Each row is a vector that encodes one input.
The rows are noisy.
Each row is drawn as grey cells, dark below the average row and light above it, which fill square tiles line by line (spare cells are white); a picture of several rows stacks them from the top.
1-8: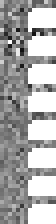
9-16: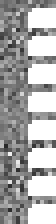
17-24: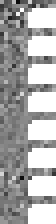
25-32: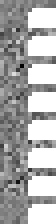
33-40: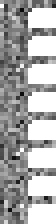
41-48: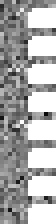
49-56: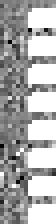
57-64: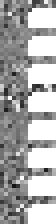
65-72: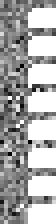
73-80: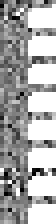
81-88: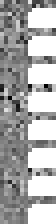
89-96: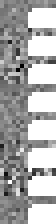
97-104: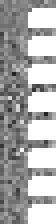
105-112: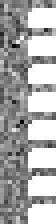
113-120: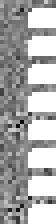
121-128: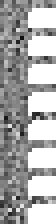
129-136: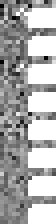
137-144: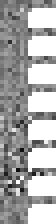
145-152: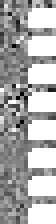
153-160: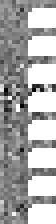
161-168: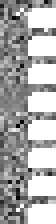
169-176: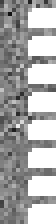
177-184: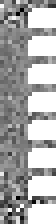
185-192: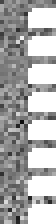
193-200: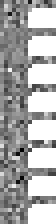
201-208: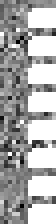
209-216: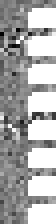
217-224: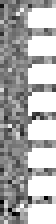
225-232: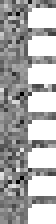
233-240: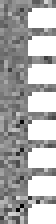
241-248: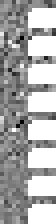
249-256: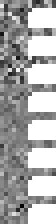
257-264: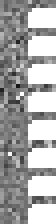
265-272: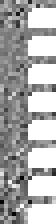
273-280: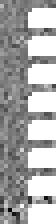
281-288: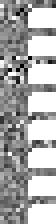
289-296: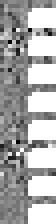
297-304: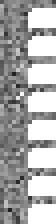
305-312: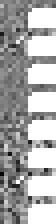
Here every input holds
a true/false value, together with a list of up to three points on a 5-point line.
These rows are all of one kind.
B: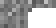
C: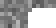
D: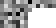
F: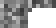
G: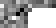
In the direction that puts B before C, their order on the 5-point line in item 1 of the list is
F, B, G, C, D.
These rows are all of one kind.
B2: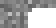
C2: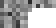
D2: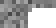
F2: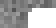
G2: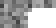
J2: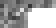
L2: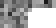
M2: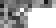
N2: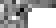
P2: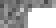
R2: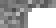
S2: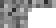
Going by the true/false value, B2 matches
C2 and G2.
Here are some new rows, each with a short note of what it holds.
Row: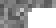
a true/false value, together with a list of two items
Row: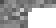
a true/false value, together with the empty list
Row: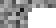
a true/false value, together with a list of three items
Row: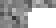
a true/false value, together with a list of one item
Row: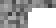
a true/false value, together with a list of two items
